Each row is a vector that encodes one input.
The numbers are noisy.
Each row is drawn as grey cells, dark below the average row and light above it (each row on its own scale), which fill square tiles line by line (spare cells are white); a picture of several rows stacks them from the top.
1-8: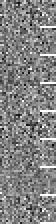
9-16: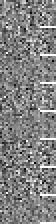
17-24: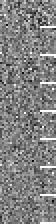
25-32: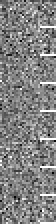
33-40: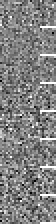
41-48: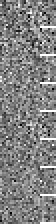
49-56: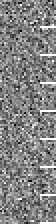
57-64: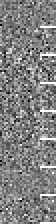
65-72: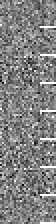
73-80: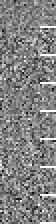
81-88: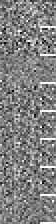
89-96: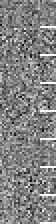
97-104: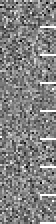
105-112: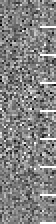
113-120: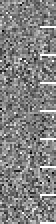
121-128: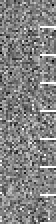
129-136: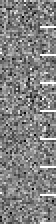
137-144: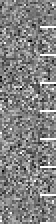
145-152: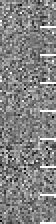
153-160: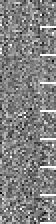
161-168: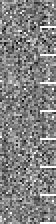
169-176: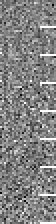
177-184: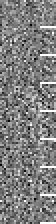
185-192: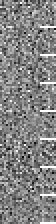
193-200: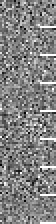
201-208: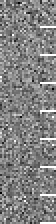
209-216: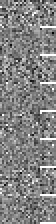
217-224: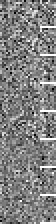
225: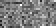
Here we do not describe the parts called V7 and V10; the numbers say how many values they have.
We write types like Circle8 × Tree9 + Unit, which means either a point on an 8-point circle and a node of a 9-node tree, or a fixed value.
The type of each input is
(Bool × Label5 + V7) × V10.
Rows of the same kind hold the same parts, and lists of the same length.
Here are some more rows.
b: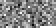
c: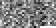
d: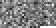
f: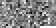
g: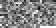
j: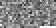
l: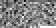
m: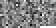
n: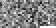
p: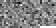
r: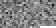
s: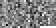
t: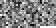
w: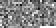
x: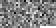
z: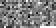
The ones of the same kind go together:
b, c, d, n, p, r, t, x, z
f, g, j, l, m, s, w

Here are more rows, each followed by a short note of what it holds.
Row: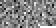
one of 5 labels, a true/false value and a value of V10
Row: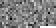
a value of V7 and a value of V10
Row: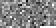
one of 5 labels, a true/false value and a value of V10
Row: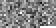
a value of V7 and a value of V10
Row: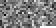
one of 5 labels, a true/false value and a value of V10
